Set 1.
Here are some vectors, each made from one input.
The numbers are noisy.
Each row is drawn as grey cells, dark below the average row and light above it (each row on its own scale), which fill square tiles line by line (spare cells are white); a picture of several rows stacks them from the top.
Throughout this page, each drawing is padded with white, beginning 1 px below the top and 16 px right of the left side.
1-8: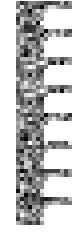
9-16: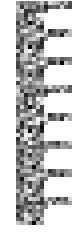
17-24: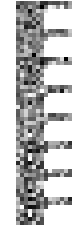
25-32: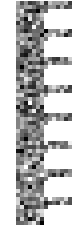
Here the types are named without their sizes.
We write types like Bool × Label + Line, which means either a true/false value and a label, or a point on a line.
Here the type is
Line.
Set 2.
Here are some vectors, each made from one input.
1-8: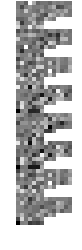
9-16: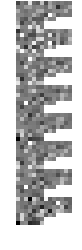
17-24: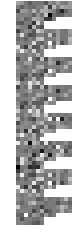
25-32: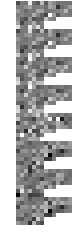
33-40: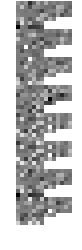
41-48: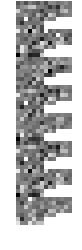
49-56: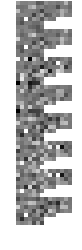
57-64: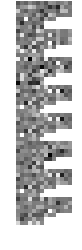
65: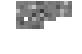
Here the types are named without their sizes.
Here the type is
Bool × Bool × Bool + Unit.
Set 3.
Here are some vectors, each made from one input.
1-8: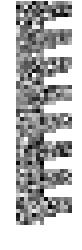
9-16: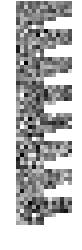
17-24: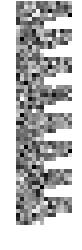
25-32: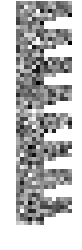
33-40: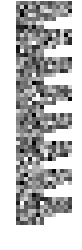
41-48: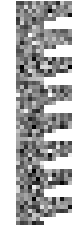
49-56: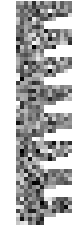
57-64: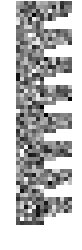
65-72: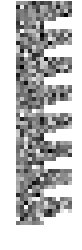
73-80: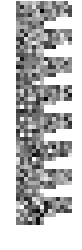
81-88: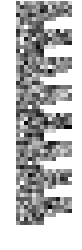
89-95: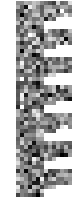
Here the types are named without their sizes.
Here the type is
Line.
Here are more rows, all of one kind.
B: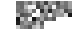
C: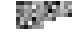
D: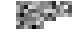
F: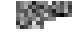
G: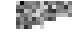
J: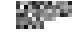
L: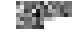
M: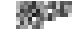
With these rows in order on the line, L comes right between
C and J.
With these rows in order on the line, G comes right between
D and M.
